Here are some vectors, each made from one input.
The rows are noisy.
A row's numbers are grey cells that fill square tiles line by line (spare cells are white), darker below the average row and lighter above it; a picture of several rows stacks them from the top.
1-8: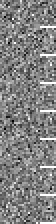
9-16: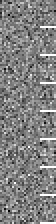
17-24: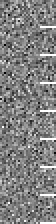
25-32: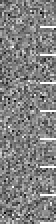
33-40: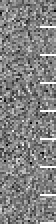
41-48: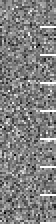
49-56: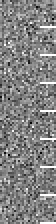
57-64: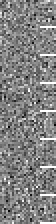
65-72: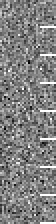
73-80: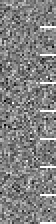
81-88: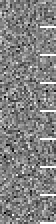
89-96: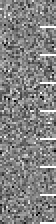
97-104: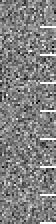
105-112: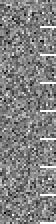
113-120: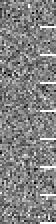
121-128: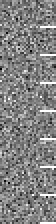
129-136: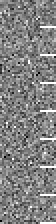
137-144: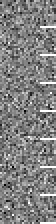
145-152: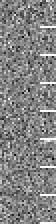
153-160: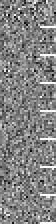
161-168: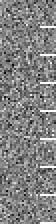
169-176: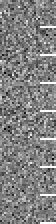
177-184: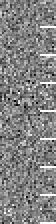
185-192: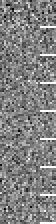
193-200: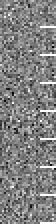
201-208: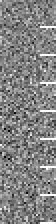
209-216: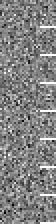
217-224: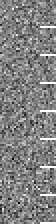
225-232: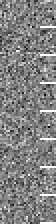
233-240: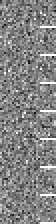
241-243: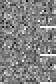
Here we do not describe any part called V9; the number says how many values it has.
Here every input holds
one of 5 labels, a node of an 8-node tree and a value of V9, together with either a point on a 4-point line, or a point on a 6-point line.
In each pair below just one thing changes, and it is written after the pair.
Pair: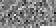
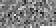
the node of the tree
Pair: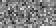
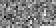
the value of V9
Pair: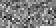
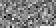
the node of the tree
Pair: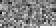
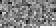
the node of the tree
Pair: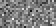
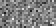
the node of the tree
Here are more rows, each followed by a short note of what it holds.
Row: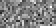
one of 5 labels, a point on a 6-point line, a node of an 8-node tree and a value of V9
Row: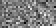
one of 5 labels, a point on a 6-point line, a node of an 8-node tree and a value of V9
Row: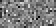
one of 5 labels, a point on a 6-point line, a node of an 8-node tree and a value of V9
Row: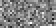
one of 5 labels, a point on a 4-point line, a node of an 8-node tree and a value of V9
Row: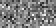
one of 5 labels, a point on a 6-point line, a node of an 8-node tree and a value of V9
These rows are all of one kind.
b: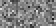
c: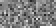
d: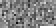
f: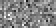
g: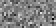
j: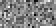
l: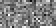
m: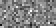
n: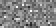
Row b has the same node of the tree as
l and n.
